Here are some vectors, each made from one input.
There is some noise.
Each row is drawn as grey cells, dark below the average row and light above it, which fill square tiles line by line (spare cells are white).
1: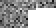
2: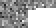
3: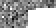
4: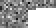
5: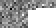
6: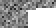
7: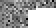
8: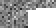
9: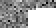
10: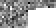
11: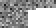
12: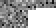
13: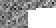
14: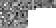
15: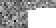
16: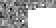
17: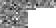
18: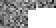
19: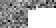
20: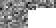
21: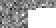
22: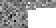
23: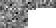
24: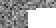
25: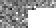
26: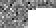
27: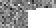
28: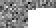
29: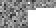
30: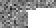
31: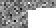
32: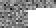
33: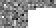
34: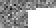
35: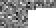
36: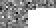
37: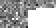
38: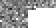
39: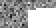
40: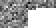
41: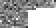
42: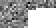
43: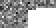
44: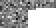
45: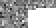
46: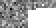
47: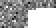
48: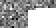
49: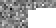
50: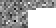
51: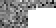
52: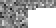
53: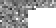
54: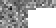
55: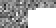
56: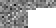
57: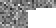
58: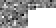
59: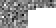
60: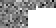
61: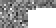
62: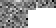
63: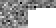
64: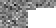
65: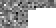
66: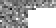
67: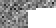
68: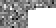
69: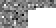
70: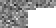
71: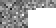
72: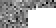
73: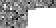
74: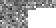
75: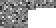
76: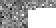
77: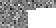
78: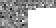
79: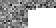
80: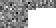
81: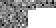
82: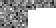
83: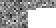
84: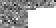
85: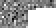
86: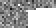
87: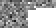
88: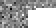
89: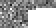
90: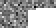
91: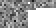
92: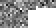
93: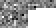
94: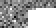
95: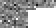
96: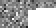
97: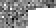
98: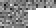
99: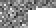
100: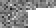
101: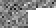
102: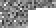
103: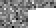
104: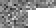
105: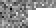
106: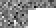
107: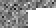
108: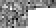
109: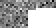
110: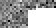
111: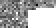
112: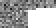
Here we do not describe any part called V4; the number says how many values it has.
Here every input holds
a node of an 8-node tree, together with either a node of an 8-node tree, or a value of V4.
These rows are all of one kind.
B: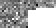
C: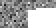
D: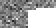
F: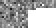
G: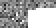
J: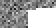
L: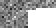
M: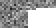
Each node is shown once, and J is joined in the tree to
L.
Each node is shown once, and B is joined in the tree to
D.
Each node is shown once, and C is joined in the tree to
F, G and M.
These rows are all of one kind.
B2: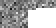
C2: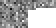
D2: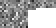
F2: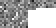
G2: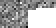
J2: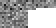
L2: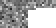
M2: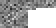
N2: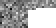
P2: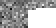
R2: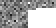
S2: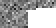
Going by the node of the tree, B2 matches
G2, R2 and S2.
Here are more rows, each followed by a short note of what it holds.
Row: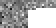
a node of an 8-node tree and a value of V4
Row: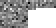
a node of each of two 8-node trees
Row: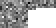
a node of each of two 8-node trees
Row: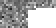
a node of an 8-node tree and a value of V4
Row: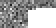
a node of each of two 8-node trees
